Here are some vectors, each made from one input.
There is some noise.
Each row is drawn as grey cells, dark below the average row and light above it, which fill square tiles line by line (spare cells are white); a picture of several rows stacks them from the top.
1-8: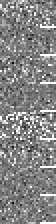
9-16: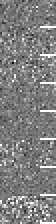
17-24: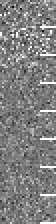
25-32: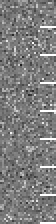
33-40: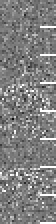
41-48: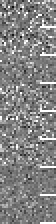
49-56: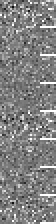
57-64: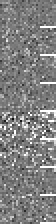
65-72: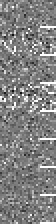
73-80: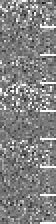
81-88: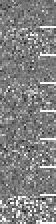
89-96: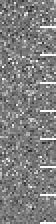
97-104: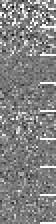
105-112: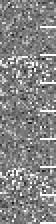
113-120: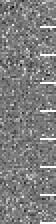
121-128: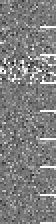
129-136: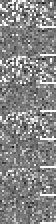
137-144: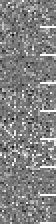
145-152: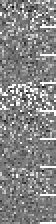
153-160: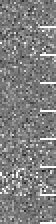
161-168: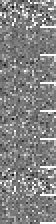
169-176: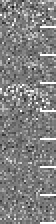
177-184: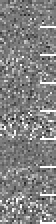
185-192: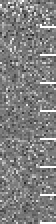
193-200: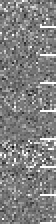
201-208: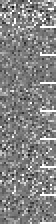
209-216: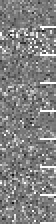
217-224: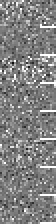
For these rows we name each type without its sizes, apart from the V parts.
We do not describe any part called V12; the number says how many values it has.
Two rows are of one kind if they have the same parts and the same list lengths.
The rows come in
2 kinds.
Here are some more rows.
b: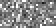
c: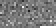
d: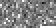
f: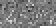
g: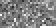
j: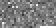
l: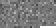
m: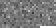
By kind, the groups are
b, c, d, f, j
g, l, m

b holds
a node of a tree and a value of V12.
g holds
a point on a circle and a node of a tree.
